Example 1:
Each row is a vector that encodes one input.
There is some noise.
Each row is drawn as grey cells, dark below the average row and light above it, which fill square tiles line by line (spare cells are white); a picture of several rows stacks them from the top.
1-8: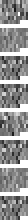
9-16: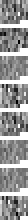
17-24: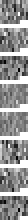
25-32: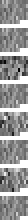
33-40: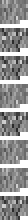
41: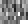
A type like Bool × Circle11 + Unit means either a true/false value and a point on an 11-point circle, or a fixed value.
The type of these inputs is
Circle6.
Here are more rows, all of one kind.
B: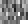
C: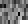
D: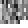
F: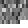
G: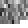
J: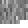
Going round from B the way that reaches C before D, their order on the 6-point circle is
B, G, J, C, F, D.
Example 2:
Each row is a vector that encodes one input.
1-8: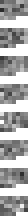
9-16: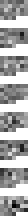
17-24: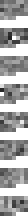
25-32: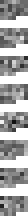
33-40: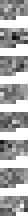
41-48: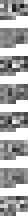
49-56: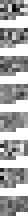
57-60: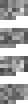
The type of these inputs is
Label10.
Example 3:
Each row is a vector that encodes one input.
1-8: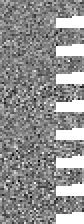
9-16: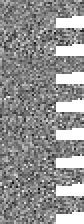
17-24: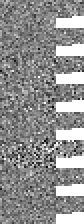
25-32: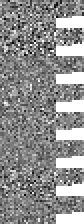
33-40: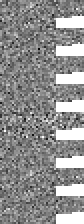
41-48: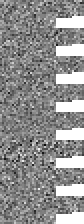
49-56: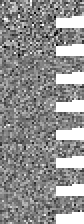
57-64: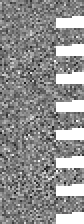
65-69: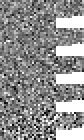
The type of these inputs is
Line11.
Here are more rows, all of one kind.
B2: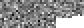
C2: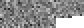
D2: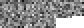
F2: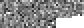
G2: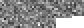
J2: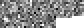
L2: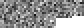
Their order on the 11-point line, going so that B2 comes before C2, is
D2, J2, G2, F2, B2, C2, L2.
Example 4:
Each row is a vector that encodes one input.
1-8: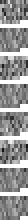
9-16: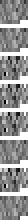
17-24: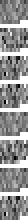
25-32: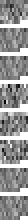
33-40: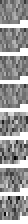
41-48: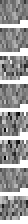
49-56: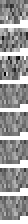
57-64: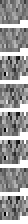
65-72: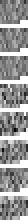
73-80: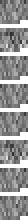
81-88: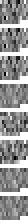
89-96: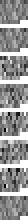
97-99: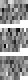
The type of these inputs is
Circle6.
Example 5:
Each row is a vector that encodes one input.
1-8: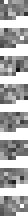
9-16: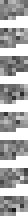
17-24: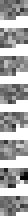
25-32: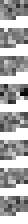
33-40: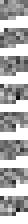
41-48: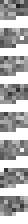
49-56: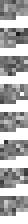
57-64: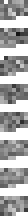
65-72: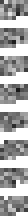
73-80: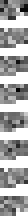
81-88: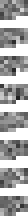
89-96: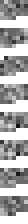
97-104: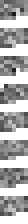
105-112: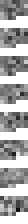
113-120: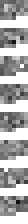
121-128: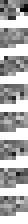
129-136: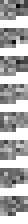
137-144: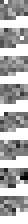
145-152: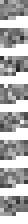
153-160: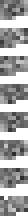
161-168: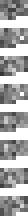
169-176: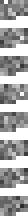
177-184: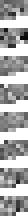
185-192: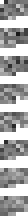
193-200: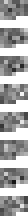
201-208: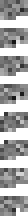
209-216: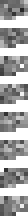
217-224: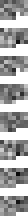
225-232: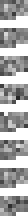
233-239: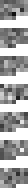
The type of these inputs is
Circle16 + Unit.
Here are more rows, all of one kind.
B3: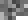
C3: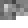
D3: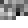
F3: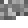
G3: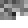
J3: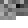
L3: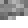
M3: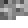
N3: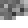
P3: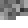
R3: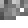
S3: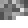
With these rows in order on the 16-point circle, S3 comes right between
F3 and R3.
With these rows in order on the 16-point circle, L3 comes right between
M3 and R3.
